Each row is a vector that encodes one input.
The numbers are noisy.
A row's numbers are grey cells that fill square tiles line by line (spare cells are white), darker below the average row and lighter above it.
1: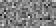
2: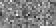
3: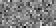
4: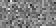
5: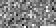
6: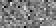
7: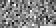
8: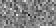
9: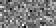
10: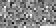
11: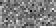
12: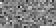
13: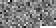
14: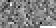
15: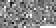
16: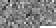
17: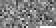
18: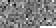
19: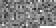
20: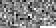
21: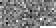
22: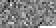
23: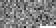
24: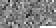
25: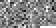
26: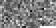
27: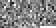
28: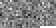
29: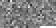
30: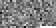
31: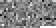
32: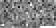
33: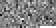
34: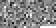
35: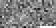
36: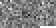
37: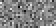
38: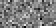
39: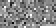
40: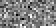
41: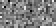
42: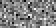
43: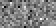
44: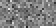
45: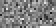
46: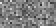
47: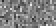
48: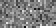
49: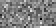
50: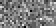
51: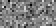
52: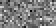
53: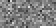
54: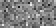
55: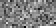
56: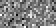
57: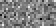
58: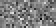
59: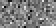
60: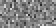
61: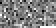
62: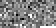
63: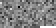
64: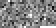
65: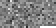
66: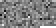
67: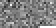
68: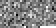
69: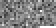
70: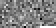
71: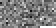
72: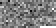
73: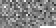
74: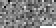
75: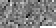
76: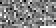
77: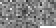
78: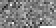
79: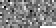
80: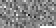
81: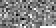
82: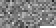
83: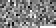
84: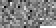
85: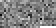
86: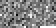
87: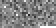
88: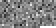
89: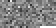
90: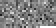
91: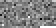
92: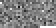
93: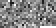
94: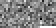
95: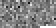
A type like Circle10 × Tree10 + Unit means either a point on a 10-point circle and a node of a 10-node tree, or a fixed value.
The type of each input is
Line9 × List2(Line6).
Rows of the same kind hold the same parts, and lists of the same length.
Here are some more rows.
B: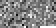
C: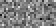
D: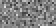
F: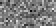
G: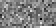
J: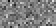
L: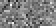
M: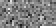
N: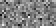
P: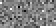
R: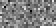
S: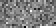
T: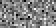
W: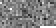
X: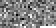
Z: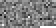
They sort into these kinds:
B, T, X
C, D, F, G, J, M, N, R, W, Z
L, P, S

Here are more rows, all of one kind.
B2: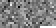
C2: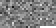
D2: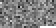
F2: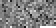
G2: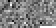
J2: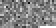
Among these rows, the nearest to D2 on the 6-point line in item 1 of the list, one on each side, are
C2 and J2.
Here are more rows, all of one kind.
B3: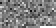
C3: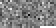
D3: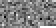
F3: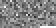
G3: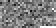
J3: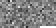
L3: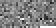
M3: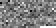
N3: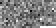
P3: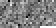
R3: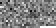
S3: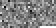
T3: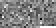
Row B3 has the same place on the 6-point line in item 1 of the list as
F3, R3, S3 and T3.
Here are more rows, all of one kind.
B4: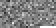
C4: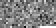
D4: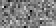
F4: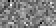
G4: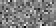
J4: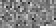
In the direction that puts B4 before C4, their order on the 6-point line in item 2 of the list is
F4, D4, B4, C4, J4, G4.
